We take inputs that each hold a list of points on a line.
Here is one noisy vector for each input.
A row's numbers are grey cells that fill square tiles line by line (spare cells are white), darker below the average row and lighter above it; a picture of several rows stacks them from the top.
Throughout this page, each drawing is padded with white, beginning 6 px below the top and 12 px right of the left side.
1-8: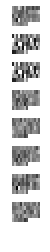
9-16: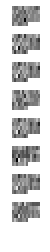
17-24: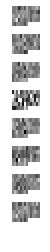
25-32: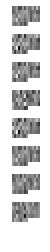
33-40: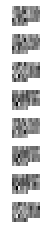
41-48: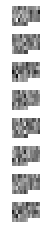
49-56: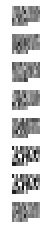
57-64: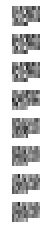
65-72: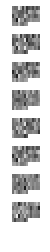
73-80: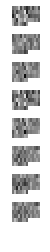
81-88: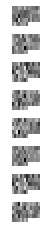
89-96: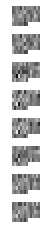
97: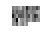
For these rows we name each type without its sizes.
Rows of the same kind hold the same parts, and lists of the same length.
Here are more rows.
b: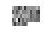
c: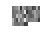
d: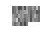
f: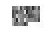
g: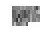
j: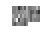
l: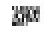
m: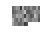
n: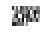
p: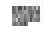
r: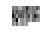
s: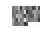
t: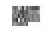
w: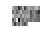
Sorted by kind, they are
b, c, d, f, j, m, p, s, w
g, r, t
l, n

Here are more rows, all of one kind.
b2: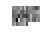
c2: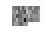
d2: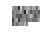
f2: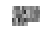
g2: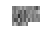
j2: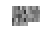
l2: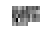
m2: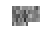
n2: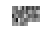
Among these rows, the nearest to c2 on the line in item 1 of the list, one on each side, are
j2 and m2.
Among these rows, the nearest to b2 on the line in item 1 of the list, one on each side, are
g2 and l2.
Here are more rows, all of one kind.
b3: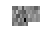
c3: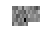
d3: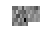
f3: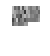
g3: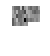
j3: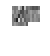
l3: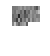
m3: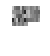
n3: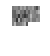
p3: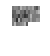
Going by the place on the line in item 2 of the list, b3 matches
d3, g3, j3 and m3.
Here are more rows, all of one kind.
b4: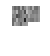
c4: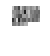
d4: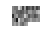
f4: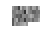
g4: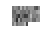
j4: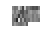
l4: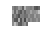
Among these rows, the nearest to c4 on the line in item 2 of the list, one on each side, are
b4 and f4.
